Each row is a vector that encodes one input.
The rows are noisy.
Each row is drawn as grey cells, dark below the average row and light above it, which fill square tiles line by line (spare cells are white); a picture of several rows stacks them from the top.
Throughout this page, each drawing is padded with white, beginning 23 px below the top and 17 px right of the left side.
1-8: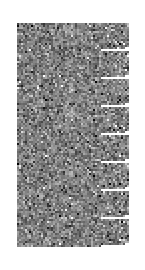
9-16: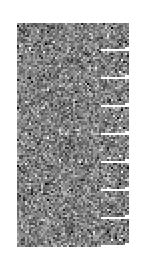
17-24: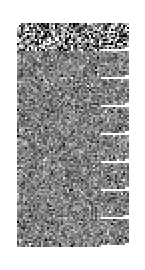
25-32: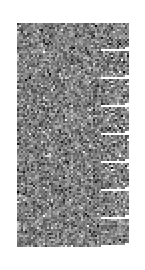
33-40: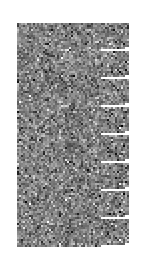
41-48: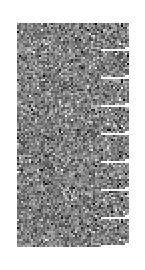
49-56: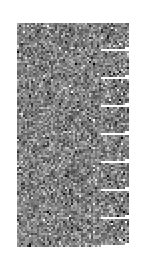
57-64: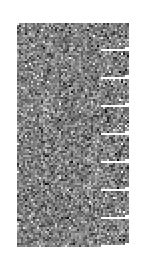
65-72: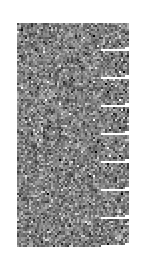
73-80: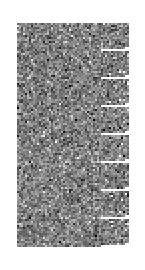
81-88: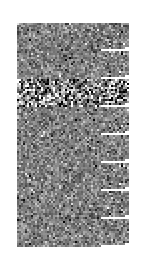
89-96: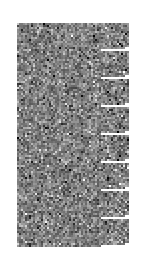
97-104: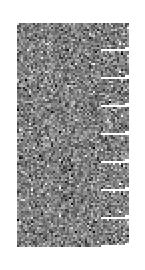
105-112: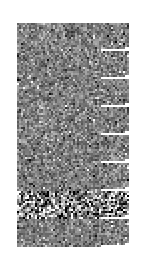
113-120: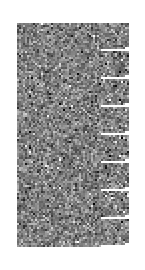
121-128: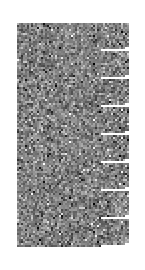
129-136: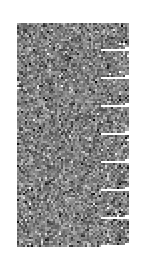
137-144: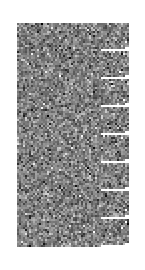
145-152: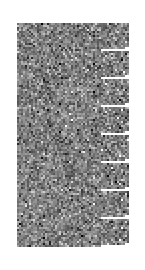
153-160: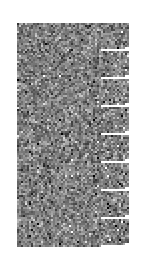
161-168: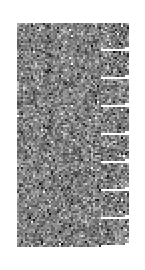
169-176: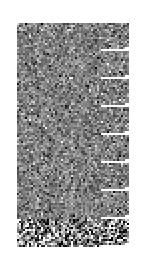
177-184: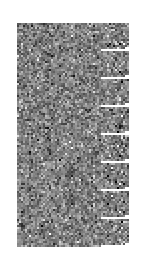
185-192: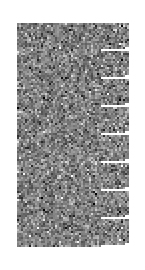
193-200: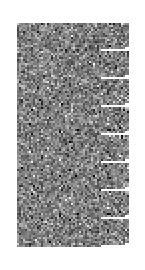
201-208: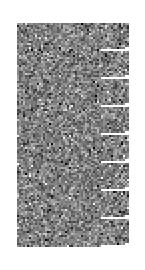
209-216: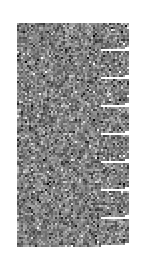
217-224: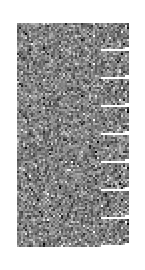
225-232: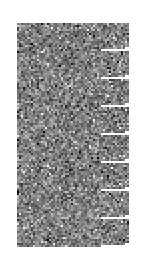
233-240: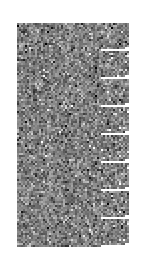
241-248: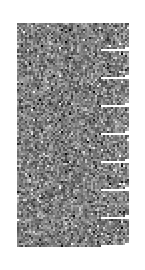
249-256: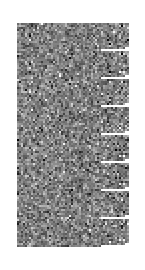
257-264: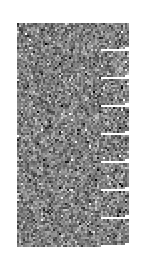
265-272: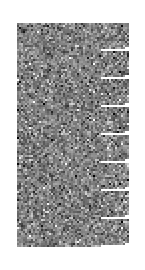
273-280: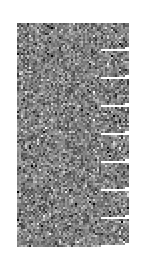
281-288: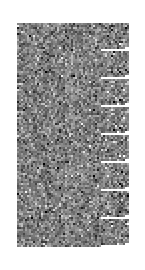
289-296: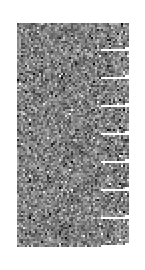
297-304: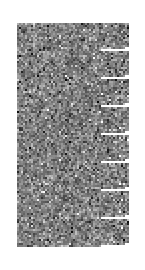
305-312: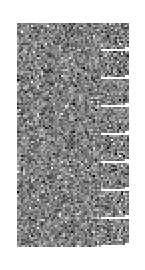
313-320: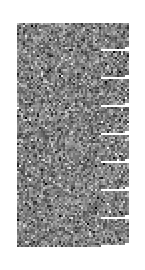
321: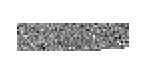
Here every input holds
either a point on a 10-point circle and three true/false values, or a fixed value.
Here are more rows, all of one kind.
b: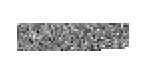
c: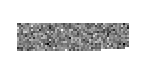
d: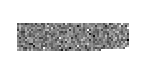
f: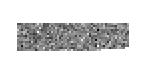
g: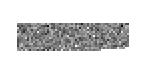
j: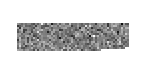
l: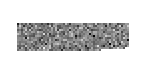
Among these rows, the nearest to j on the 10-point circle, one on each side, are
b and g.
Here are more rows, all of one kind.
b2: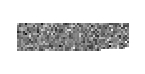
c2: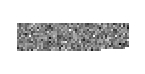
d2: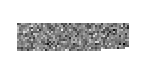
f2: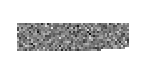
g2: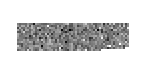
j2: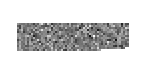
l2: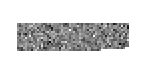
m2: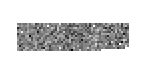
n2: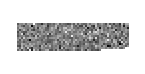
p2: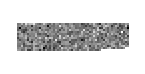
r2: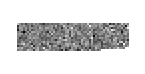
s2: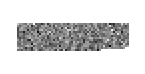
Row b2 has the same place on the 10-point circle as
f2, r2 and s2.
